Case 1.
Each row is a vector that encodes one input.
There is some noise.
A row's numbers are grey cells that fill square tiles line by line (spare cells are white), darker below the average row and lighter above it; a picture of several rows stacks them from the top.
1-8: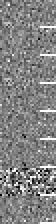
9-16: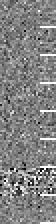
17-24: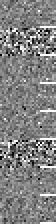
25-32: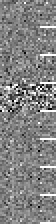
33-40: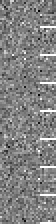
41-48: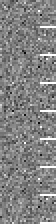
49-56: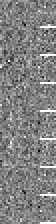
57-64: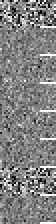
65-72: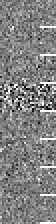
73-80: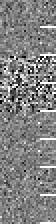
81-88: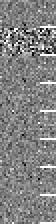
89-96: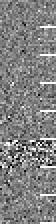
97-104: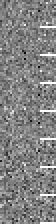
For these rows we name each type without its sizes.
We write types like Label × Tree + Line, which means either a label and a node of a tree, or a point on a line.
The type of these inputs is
Bool × Bool × Bool × (Tree + Unit) + Label.
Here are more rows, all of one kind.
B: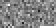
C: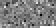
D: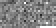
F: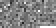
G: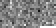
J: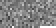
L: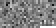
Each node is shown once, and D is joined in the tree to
F, G and J.
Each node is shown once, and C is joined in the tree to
J.
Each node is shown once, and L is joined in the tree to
G.
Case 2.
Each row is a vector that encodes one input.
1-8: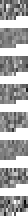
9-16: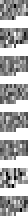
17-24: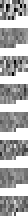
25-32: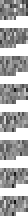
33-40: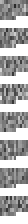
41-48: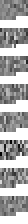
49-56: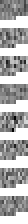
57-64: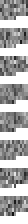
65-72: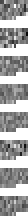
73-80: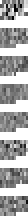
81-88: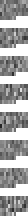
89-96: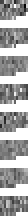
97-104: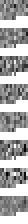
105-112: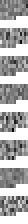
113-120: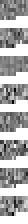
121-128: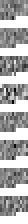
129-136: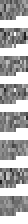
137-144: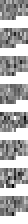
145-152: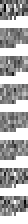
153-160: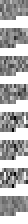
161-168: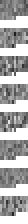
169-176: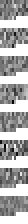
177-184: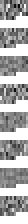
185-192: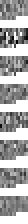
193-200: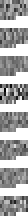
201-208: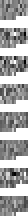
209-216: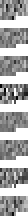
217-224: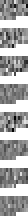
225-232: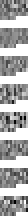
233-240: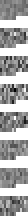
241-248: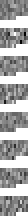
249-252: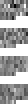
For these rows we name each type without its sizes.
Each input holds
either a label and a node of a tree, or four true/false values.
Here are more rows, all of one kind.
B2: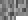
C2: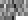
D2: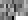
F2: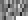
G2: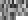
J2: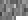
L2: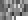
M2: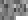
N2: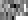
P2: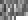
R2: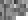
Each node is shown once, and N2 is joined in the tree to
F2, P2 and R2.
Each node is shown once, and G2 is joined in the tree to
M2.
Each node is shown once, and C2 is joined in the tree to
D2.
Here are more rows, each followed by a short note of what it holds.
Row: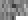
a label and a node of a tree
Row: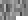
four true/false values
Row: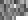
a label and a node of a tree
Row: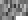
four true/false values
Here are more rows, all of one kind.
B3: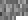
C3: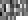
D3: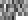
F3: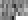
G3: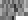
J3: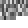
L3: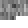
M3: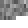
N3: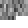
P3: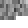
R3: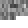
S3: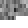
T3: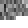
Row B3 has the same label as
F3, J3 and L3.
